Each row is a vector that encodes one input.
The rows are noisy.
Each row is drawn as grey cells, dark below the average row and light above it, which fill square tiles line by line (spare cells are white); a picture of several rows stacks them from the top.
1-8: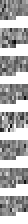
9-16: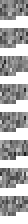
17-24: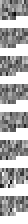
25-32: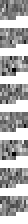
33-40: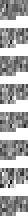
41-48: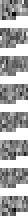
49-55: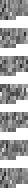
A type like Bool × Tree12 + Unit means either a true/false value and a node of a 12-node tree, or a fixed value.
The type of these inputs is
Bool × Bool × Bool + Line7.
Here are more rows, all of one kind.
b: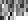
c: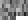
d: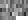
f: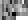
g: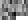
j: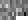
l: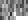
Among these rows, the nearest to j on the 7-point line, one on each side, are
c and d.
